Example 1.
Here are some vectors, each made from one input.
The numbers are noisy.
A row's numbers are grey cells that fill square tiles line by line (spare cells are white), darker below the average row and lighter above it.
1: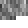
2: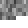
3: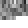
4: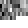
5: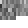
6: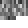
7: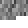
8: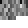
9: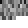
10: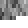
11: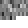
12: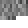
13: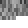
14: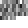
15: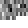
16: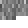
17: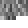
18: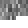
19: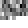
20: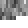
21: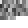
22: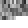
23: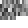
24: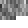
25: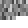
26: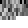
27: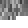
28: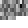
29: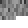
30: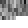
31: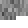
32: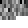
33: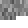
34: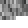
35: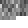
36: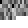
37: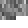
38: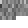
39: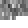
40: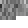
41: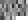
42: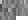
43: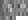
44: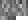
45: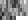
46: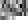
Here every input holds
either a point on a 4-point line, or a point on a 7-point line.
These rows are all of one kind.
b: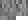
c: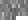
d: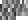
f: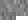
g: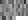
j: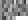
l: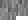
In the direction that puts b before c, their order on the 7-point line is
l, b, c, d, f, j, g.
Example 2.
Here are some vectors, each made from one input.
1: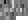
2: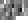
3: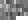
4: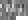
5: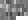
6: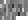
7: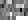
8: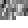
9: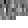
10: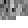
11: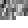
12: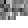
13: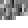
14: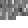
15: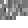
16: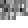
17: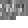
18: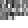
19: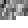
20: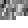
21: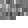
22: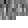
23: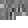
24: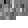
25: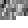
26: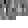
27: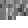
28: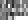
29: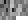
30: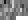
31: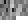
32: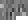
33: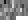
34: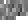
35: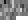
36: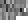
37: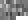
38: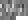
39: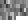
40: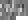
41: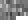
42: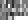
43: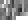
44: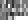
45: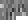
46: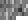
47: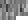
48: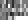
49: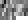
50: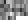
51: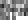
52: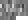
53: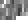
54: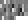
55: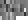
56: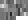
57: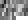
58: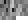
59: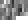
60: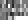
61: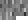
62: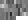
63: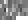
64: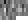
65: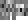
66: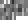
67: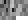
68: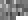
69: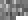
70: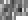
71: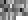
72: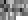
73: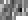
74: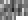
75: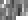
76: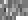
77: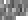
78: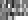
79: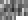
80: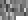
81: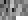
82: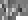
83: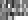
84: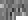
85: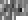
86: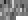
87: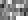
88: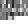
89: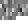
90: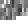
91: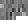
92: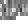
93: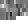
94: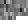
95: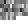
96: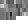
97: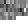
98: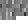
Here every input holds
a list of up to two points on an 8-point line.
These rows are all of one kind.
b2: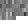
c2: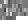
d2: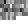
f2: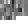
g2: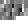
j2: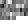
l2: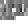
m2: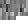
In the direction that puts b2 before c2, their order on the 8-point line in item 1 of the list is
j2, d2, m2, b2, c2, l2, g2, f2.
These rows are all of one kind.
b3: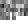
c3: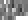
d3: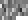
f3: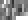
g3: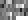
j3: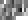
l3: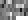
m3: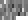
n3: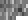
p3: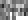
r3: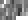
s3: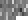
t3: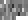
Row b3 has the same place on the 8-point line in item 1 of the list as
g3, l3 and p3.
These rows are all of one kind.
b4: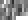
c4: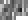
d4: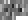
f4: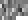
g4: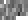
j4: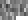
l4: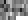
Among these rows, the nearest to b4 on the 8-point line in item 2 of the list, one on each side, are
j4 and l4.
